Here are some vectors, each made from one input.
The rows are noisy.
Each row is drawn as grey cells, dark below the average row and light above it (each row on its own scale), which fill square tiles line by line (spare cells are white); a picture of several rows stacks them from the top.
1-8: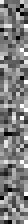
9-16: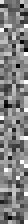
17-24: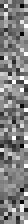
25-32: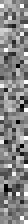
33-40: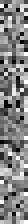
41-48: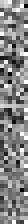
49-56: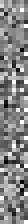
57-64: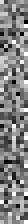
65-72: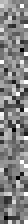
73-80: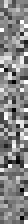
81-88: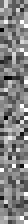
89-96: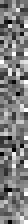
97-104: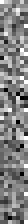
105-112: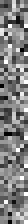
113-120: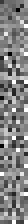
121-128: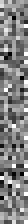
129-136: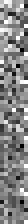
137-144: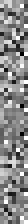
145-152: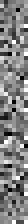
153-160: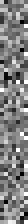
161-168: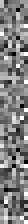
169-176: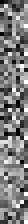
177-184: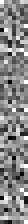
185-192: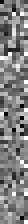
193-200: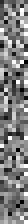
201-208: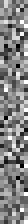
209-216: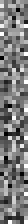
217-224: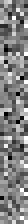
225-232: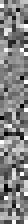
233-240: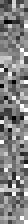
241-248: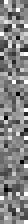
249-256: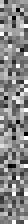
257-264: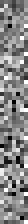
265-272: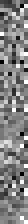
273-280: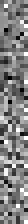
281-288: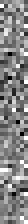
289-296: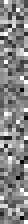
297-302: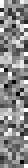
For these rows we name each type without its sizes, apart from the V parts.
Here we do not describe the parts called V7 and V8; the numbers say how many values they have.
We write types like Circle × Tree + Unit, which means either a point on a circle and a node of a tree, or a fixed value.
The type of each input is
Bool × (Tree + V7) + V8.
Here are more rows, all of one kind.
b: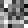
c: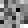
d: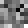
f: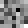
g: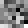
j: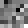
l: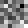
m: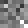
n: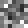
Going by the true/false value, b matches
l, m and n.
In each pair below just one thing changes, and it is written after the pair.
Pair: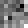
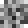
the true/false value
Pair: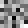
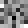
the value of V7
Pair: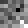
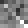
the value of V7
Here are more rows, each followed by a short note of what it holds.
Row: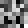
a value of V8
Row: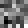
a value of V8
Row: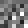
a node of a tree and a true/false value
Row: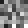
a node of a tree and a true/false value
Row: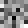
a true/false value and a value of V7
